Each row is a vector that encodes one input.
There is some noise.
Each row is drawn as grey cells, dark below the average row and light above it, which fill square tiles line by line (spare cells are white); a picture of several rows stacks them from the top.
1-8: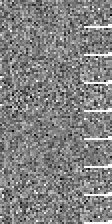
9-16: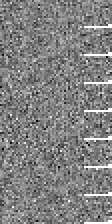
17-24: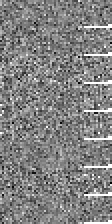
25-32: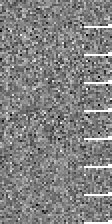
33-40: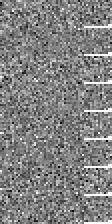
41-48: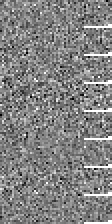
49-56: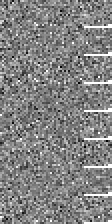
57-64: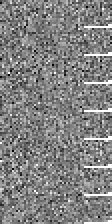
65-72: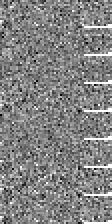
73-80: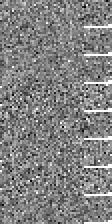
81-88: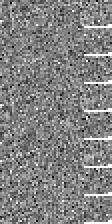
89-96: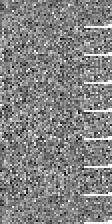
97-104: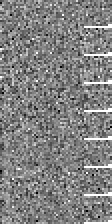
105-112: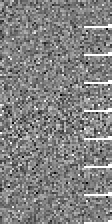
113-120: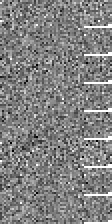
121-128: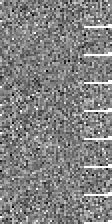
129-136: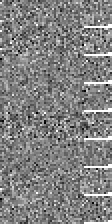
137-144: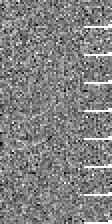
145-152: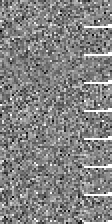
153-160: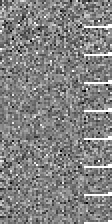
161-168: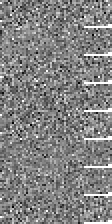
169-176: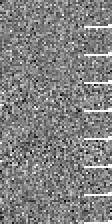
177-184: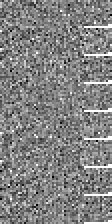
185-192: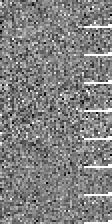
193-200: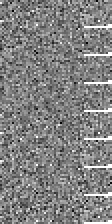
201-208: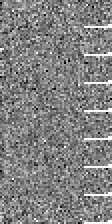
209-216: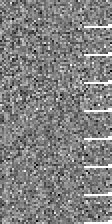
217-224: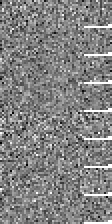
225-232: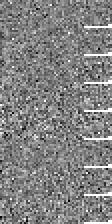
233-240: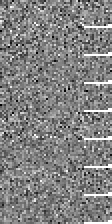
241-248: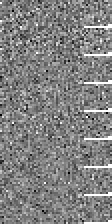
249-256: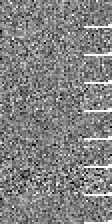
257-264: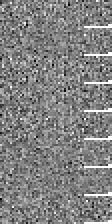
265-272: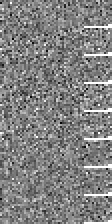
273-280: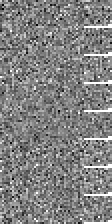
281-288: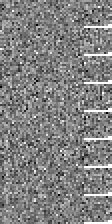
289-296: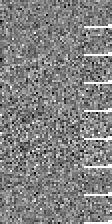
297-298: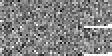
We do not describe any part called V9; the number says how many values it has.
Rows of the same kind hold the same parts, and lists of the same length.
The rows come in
3 kinds.
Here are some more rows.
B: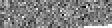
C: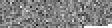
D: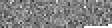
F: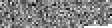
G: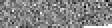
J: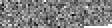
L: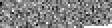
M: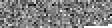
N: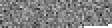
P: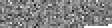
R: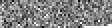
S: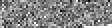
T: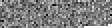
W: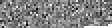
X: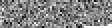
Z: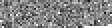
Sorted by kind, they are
B, G, J, L
C, D, F, M, N, P, T, W
R, S, X, Z

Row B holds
a point on each of two 7-point lines and a node of a 7-node tree.
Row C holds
a point on a 7-point line, a node of a 7-node tree and a node of an 8-node tree.
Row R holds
a point on a 7-point line and a value of V9.
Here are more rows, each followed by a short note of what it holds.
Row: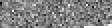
a point on each of two 7-point lines and a node of a 7-node tree
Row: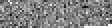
a point on a 7-point line, a node of a 7-node tree and a node of an 8-node tree
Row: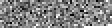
a point on a 7-point line and a value of V9
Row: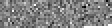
a point on each of two 7-point lines and a node of a 7-node tree
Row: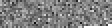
a point on a 7-point line, a node of a 7-node tree and a node of an 8-node tree
